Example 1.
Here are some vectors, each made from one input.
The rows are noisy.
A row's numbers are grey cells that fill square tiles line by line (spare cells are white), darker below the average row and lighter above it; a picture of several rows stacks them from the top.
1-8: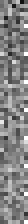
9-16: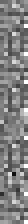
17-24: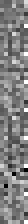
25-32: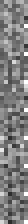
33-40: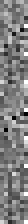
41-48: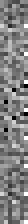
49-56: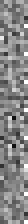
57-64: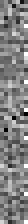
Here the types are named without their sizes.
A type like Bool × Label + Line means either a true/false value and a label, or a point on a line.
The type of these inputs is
Line.
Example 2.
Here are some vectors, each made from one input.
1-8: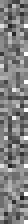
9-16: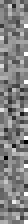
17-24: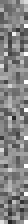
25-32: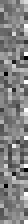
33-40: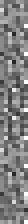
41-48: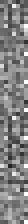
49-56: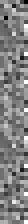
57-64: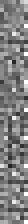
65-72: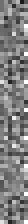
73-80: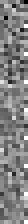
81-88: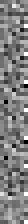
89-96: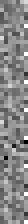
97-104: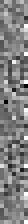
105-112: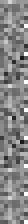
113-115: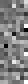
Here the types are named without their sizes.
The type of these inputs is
Line.
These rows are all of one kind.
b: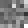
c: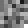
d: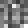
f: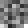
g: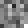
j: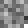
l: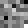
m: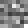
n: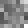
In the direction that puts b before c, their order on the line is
f, d, m, b, n, j, g, c, l.
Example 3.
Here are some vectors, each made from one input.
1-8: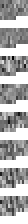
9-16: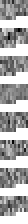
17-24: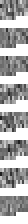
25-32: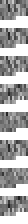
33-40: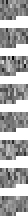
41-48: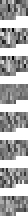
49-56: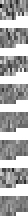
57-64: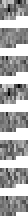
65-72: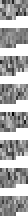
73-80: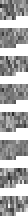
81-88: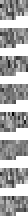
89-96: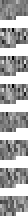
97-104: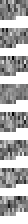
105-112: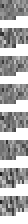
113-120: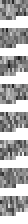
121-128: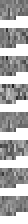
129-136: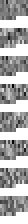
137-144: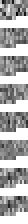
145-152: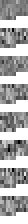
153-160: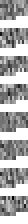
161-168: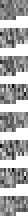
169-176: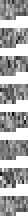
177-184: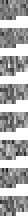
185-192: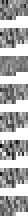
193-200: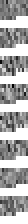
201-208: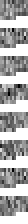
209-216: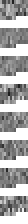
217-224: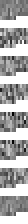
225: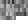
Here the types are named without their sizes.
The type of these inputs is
Tree.
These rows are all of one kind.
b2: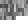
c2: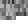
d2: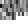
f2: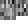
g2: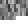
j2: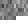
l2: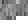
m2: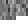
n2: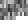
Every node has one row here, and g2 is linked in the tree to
m2 and n2.
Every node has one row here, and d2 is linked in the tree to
b2.
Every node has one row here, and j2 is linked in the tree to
b2 and l2.
